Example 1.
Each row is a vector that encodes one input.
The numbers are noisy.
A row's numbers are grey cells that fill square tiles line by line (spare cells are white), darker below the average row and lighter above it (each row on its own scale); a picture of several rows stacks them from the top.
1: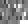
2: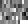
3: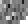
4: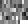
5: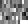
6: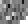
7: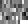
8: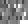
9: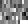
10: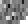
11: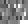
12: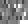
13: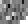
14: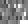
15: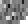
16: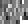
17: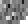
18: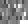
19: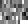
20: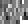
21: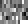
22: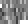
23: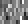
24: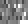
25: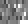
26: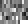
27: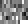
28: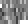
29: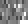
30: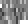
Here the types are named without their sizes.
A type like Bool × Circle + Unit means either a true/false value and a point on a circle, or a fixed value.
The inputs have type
Line.
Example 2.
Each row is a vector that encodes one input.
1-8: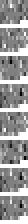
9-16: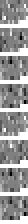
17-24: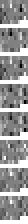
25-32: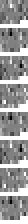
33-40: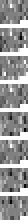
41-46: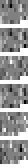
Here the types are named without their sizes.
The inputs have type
Line.
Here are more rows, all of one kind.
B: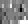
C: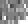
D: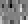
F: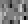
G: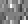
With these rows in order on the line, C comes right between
B and D.
